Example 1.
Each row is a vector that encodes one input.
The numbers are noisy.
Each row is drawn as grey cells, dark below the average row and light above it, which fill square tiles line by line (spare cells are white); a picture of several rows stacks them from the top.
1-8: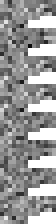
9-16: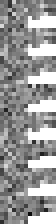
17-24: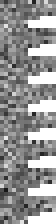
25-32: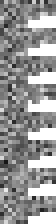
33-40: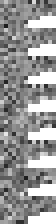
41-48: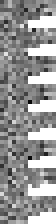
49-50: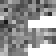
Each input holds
four true/false values.
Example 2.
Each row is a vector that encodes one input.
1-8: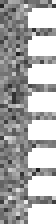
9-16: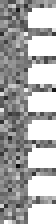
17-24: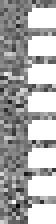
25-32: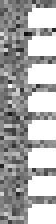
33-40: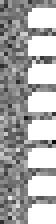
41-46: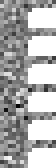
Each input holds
one of 6 labels.
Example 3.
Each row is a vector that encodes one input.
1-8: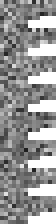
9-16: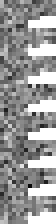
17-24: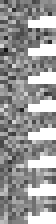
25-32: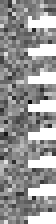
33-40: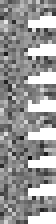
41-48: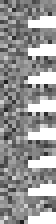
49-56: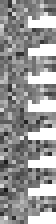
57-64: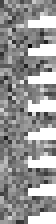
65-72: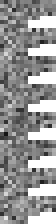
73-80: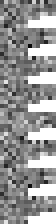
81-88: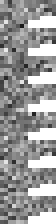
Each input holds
four true/false values.
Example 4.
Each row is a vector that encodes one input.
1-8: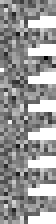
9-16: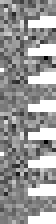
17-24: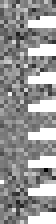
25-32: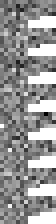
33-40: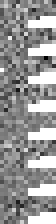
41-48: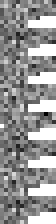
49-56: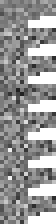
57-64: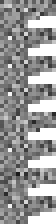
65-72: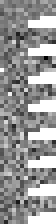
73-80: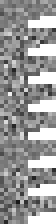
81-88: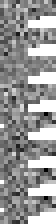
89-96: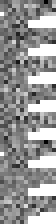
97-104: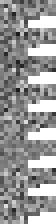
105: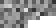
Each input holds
a node of an 8-node tree.
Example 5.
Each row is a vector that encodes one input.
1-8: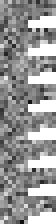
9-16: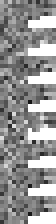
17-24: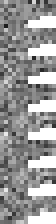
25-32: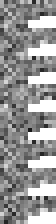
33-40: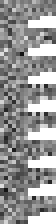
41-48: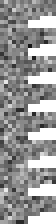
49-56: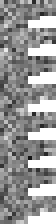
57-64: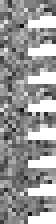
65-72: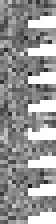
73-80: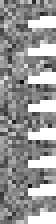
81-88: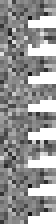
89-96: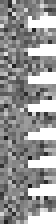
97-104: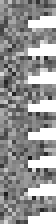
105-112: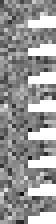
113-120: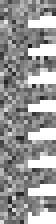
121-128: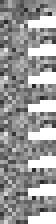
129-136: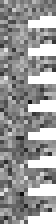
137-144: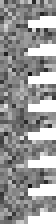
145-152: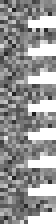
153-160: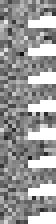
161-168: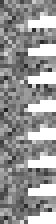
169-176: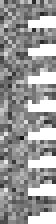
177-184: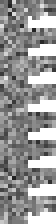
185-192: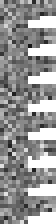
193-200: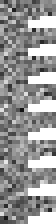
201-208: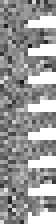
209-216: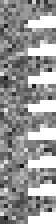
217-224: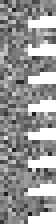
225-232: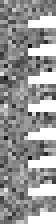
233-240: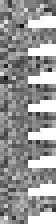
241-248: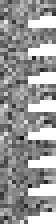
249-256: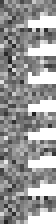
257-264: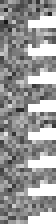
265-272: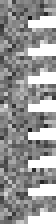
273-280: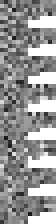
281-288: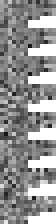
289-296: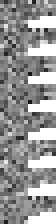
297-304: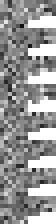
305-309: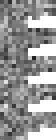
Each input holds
four true/false values.
